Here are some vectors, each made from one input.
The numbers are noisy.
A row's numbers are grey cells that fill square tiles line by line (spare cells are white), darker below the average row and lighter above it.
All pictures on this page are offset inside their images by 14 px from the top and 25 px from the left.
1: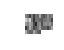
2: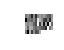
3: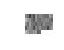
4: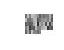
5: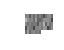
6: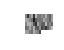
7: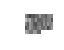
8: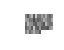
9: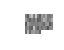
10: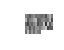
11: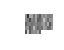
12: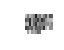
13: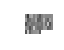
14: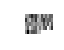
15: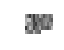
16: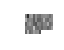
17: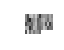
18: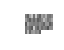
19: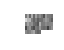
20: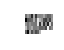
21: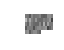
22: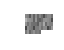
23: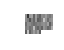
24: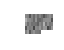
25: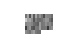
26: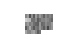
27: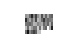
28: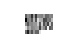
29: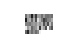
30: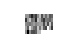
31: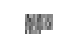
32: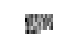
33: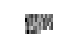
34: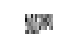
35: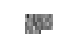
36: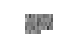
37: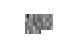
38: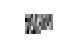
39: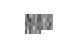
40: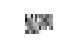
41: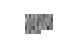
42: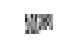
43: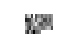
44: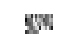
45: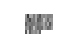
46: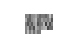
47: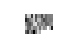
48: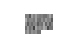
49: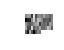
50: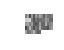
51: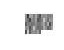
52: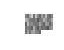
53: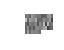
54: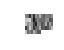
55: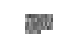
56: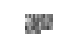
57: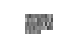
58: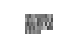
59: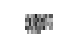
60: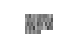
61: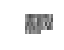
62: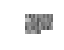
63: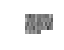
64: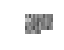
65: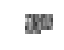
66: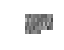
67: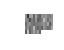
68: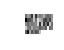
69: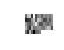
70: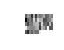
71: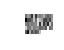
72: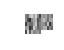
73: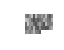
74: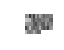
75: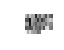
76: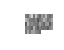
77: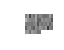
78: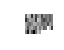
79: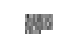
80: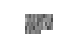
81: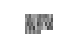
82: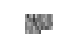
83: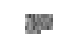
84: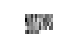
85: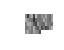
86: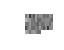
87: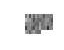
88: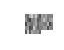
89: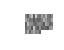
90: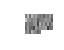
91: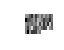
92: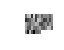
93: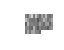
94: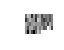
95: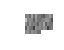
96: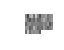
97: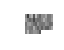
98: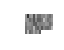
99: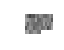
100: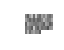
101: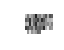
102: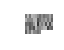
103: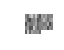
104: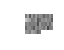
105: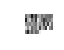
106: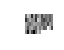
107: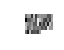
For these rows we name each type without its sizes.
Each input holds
either a point on a circle and a true/false value, or a list of points on a line.
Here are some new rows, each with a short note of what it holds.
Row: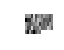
a point on a circle and a true/false value
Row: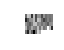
a point on a circle and a true/false value
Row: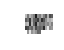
the empty list
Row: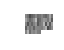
a list of two items
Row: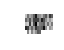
the empty list
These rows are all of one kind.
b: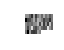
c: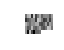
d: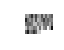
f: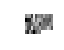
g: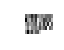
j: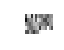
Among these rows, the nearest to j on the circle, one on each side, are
c and d.
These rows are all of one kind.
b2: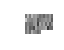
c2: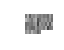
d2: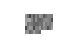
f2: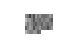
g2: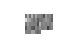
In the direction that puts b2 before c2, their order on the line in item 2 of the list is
g2, b2, d2, f2, c2.
